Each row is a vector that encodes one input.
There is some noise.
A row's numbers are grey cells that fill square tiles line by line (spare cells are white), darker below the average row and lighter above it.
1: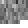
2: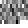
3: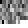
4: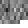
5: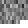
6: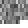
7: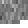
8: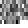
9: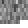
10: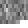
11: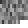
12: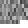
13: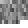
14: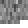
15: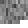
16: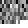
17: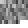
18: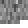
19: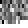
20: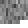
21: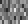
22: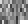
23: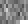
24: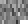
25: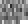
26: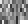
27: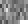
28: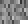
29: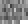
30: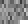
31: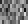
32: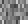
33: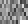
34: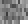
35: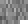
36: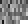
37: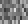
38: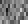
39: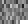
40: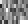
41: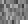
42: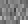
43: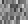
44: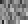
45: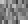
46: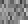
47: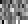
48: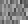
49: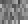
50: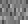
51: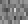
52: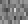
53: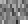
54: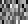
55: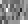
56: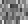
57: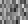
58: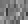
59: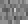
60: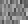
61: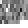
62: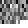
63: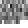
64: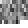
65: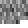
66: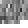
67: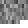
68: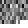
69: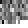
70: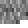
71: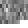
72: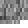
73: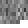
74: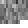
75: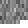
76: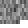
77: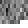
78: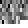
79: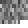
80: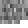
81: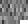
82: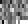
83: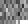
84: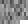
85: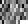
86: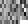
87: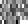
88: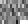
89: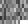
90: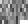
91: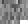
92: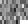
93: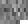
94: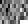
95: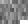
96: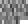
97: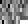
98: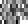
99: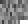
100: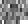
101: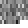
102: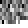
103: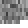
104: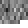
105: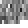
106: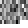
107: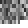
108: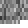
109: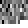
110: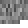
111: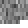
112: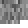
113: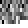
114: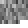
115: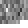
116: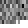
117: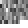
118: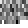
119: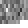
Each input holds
a point on a 4-point line and a point on a 6-point line.
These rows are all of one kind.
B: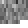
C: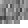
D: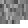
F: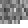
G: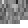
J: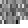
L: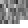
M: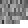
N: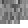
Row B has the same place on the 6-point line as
C and G.
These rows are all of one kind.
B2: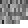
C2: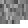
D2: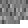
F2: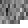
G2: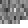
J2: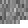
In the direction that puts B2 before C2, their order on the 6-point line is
B2, D2, F2, G2, J2, C2.
